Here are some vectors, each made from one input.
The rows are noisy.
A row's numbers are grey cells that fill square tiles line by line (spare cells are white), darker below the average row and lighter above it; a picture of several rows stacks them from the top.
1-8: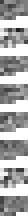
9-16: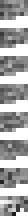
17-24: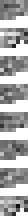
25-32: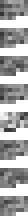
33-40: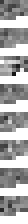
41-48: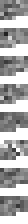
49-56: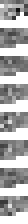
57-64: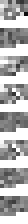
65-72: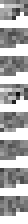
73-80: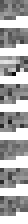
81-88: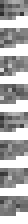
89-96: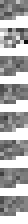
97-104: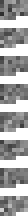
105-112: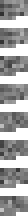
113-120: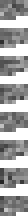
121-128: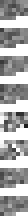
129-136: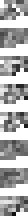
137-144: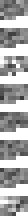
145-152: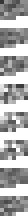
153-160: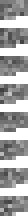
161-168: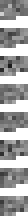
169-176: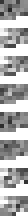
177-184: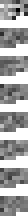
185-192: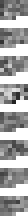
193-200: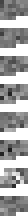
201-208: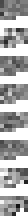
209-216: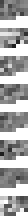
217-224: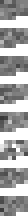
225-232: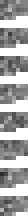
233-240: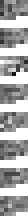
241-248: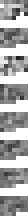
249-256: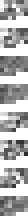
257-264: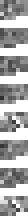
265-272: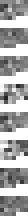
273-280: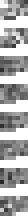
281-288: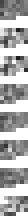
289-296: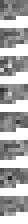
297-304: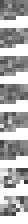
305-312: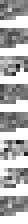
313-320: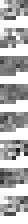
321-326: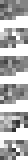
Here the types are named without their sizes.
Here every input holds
either a point on a line, or four true/false values.
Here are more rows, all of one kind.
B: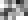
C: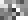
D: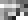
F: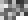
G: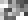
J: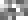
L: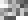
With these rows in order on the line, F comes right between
B and G.
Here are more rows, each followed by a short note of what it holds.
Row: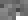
four true/false values
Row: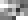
a point on a line
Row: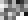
a point on a line
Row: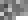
four true/false values
